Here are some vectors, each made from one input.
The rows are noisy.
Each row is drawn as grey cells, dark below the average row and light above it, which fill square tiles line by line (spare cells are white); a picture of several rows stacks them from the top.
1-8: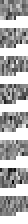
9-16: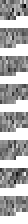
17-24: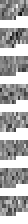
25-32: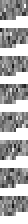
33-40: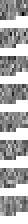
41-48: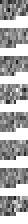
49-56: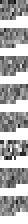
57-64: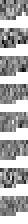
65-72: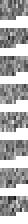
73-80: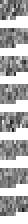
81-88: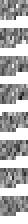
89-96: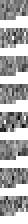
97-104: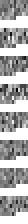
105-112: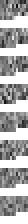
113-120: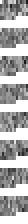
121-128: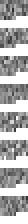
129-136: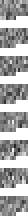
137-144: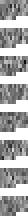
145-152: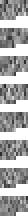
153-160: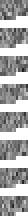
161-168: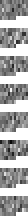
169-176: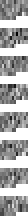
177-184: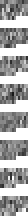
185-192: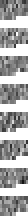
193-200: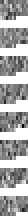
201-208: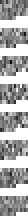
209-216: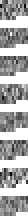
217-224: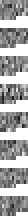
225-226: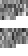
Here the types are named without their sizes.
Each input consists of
a label, together with either a point on a circle, or a fixed value.
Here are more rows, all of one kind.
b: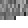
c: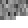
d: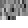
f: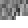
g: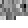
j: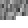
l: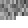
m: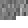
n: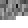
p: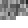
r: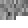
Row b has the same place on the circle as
c, n, p and r.
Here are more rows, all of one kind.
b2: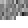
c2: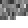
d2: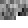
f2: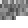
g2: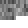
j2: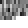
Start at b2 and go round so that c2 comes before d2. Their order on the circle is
b2, c2, d2, f2, g2, j2.
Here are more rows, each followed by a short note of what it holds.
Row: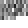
a label
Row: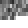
a point on a circle and a label
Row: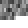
a point on a circle and a label
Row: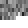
a point on a circle and a label
